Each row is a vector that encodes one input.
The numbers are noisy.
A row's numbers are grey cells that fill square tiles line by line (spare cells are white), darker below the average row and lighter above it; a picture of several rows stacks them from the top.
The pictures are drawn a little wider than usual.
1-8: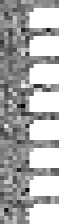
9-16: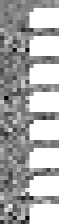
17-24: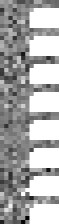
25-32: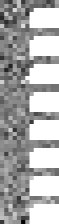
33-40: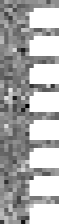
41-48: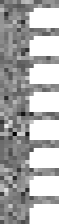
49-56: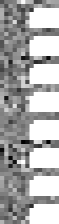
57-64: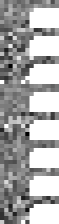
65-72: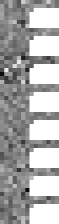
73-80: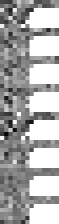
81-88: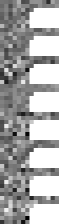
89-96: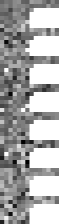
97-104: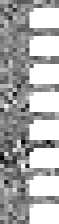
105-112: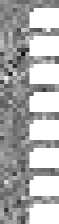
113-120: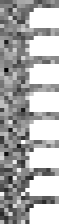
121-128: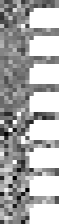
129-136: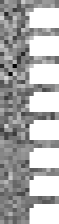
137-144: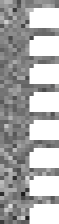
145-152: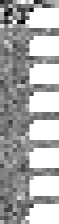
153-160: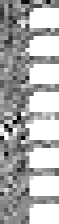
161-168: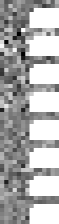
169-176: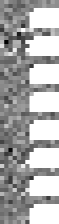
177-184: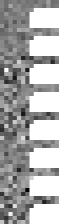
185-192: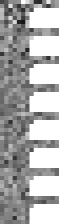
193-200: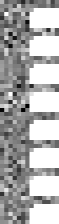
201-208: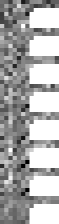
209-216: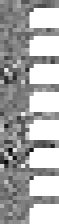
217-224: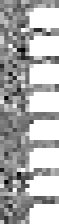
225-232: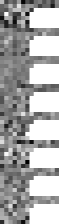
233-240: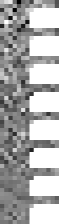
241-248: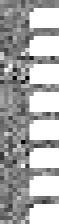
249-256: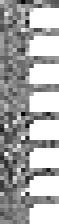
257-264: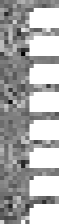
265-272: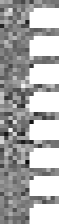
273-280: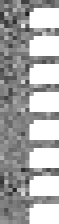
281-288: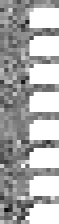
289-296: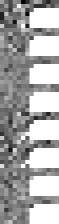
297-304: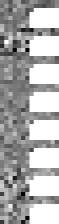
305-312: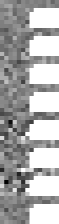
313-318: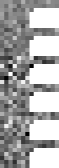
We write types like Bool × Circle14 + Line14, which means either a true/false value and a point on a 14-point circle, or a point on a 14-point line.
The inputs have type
(Bool × Bool × Bool + Line10) × Line10 × Tree14.
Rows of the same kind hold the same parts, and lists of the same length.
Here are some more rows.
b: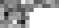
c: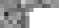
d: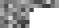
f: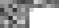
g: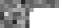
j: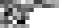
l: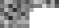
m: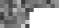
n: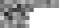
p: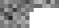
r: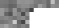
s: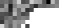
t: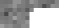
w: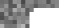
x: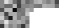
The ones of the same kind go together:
b, c, f, g, l, t, w
d, j, m, n, p, r, s, x

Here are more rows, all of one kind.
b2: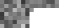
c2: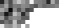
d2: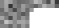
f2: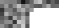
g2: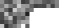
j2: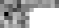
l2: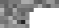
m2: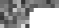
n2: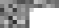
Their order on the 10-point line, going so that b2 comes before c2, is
b2, n2, f2, m2, c2, l2, j2, d2, g2.
